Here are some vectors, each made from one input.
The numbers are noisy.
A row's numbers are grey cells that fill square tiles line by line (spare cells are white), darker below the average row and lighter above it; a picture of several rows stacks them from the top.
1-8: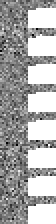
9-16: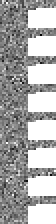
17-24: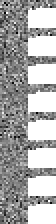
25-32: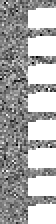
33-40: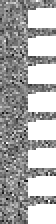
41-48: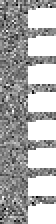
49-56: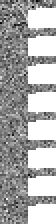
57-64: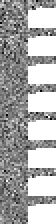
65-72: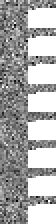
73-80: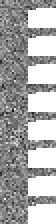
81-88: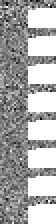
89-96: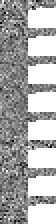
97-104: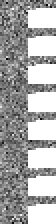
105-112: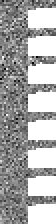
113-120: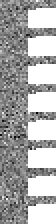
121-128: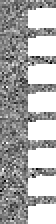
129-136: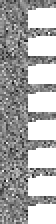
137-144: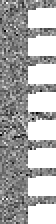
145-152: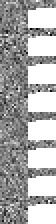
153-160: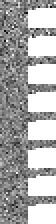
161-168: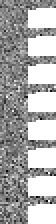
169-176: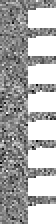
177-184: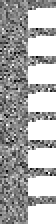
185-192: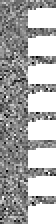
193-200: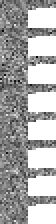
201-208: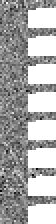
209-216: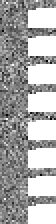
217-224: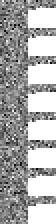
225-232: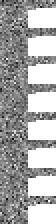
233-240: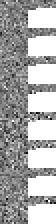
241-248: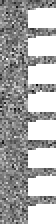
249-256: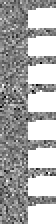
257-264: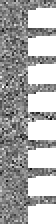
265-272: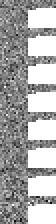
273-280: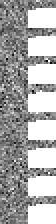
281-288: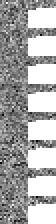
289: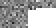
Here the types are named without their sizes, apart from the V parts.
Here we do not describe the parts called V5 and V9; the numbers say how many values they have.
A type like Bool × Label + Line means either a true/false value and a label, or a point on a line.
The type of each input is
((Circle + Unit) × (Line + V9) + List(V5)) × Line.
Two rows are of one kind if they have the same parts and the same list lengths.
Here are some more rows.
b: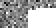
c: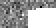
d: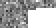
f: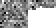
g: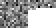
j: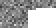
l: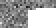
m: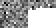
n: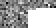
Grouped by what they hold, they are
b, g, m
c
d
f
j
l
n

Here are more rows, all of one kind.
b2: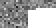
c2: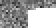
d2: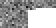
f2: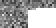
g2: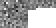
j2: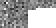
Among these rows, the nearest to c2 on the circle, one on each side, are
b2 and j2.
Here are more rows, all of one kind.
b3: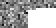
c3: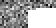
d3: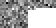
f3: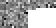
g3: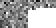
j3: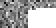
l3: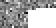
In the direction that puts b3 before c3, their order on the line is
g3, j3, l3, f3, b3, d3, c3.
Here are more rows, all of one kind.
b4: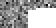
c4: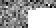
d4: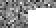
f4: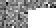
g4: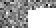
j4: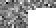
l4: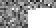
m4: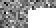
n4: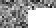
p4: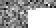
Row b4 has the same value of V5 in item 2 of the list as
c4, f4 and j4.
